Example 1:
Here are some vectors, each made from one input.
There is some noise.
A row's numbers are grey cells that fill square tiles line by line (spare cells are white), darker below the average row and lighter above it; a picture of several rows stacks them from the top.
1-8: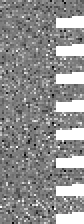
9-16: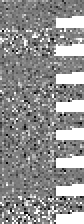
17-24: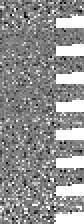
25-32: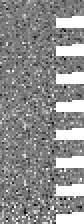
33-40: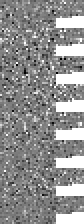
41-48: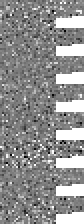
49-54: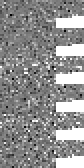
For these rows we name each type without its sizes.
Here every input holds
a point on a line and a true/false value.
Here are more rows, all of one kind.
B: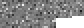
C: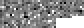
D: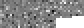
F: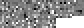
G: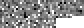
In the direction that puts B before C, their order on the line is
D, F, B, C, G.
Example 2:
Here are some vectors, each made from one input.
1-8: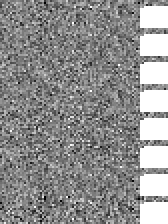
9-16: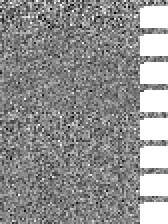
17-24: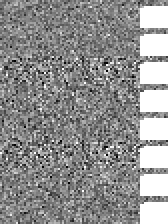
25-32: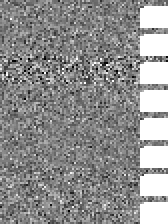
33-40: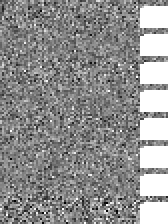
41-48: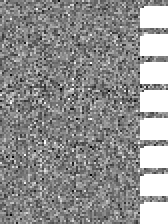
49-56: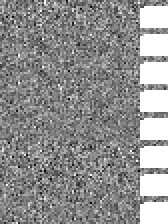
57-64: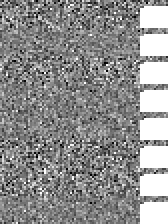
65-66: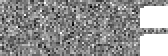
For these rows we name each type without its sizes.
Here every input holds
a list of points on a line.
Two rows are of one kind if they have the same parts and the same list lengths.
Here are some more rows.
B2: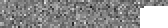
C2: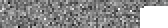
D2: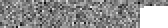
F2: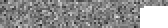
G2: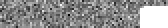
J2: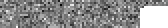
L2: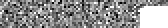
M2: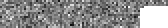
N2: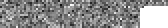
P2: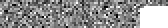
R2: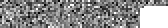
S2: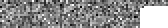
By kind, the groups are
B2, C2, J2, M2, N2, R2, S2
D2, F2, G2
L2, P2

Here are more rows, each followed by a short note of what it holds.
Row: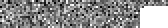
a list of one item
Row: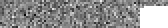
a list of two items
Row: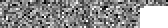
the empty list
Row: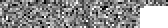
the empty list
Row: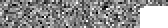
the empty list
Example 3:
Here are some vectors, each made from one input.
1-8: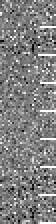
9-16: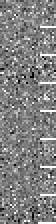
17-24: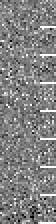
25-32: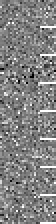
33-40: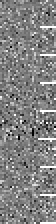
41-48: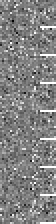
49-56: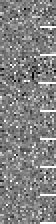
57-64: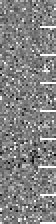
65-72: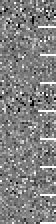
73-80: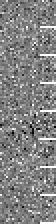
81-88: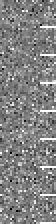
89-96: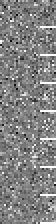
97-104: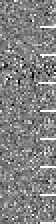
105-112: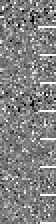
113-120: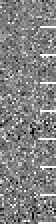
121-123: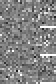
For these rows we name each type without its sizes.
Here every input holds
a point on a line, together with either a fixed value, or five true/false values.
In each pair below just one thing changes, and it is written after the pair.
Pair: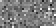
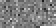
one of the five true/false values
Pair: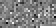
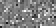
one of the five true/false values
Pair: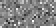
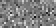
one of the five true/false values
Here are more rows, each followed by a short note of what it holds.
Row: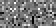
a point on a line
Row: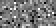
a point on a line
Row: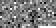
a point on a line
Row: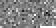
a point on a line and five true/false values
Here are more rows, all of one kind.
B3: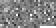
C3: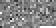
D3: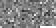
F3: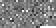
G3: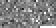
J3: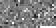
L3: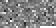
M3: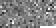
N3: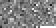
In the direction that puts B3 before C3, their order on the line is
B3, J3, G3, F3, M3, N3, D3, L3, C3.
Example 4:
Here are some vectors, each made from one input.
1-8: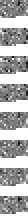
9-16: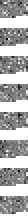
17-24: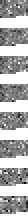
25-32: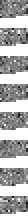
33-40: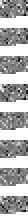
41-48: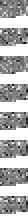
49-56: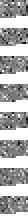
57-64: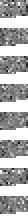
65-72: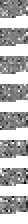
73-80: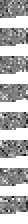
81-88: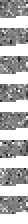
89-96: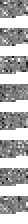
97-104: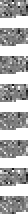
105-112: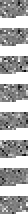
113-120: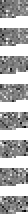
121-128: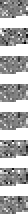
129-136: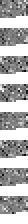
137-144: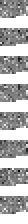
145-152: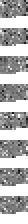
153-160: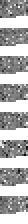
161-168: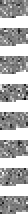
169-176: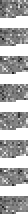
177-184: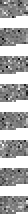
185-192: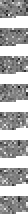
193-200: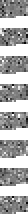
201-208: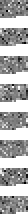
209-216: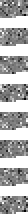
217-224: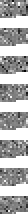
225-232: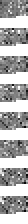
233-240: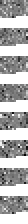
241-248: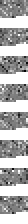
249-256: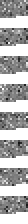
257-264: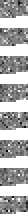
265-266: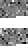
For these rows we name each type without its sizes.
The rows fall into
4 kinds.
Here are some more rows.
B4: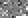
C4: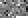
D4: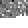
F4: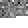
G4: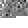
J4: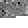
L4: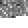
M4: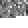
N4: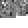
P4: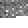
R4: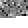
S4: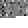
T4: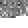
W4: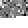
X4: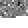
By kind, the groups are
B4, L4, T4, X4
C4, R4, W4
D4, F4, J4, M4, N4, P4, S4
G4

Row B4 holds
three true/false values.
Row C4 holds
a point on a circle.
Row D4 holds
a point on a circle and three true/false values.
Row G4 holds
a fixed value.
